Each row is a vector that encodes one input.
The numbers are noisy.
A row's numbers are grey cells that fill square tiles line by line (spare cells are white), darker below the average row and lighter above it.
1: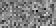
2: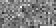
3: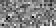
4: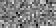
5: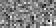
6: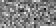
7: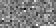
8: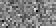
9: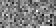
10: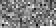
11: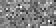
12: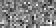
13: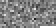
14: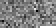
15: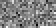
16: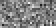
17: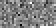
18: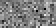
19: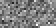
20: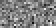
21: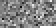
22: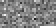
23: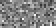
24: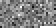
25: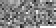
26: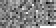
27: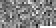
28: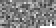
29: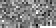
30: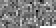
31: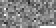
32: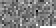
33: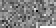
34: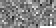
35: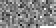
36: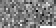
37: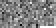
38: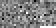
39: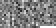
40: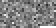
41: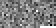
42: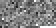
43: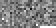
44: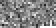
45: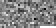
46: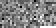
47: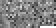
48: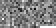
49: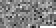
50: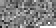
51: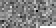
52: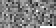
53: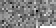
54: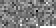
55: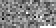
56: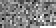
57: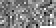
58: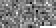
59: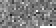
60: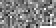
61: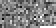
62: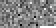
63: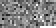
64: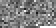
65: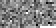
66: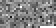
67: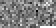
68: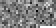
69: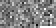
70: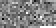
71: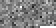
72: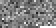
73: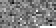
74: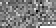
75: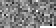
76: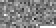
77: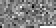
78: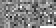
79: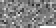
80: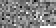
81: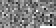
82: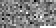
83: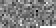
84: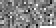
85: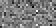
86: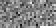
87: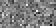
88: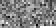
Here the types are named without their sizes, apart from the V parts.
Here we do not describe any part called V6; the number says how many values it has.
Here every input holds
a point on a line, together with either a point on a line, or a value of V6.
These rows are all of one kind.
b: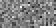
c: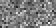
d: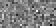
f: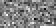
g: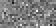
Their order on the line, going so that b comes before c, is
f, d, g, b, c.
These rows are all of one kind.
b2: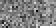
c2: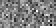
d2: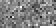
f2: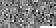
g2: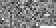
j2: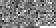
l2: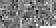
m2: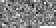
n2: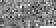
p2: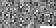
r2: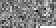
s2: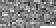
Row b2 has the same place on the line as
d2 and n2.
